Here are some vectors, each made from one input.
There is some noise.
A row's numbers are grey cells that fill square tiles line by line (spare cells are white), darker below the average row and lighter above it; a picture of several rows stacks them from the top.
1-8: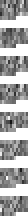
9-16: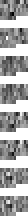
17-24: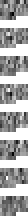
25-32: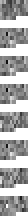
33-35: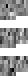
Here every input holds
either one of 5 labels, or a point on a 4-point line.
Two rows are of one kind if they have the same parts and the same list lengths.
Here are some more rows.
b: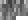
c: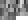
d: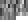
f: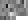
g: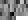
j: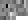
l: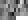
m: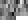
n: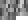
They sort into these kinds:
b, f, j
c, d, g, l, m, n

